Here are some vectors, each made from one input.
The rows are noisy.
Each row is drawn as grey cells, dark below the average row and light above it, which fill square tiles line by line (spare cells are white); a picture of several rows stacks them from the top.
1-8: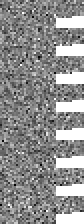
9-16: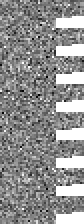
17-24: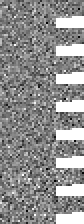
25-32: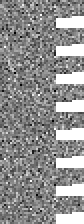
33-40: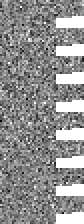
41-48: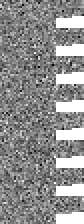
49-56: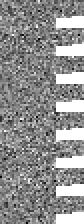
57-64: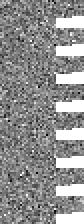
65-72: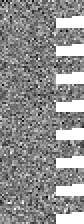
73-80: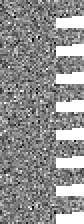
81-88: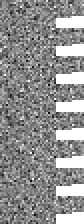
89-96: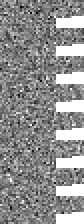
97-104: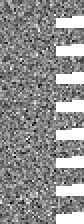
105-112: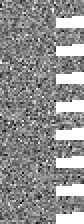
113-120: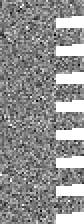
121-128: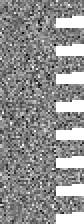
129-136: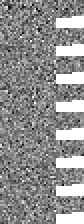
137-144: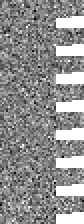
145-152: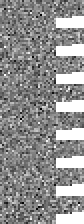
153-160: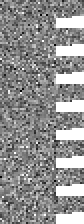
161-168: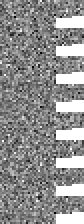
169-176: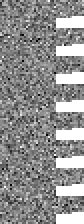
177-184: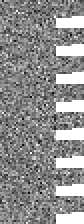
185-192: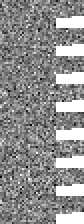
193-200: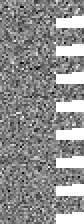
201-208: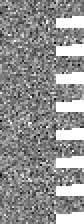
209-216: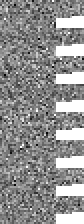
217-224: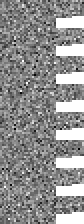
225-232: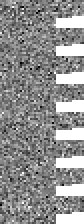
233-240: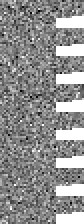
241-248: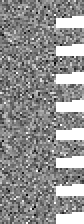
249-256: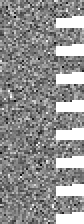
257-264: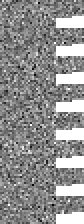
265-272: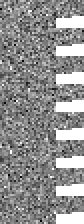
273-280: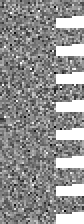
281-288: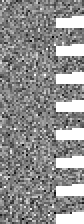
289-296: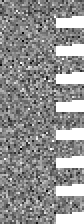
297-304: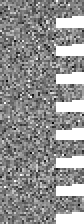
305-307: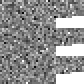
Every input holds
a node of a 16-node tree and four true/false values.
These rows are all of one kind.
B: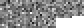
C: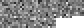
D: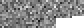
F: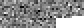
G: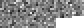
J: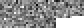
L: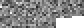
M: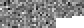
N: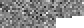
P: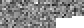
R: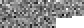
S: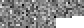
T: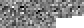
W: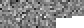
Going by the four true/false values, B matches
G, N and T.
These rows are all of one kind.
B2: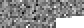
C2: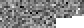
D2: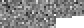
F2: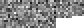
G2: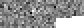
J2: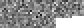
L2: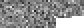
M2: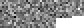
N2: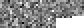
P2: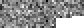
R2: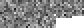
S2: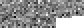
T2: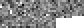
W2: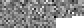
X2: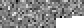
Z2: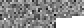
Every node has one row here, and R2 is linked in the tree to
C2 and D2.
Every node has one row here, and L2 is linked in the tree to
D2, G2, J2, W2 and X2.
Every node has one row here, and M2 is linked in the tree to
G2 and S2.
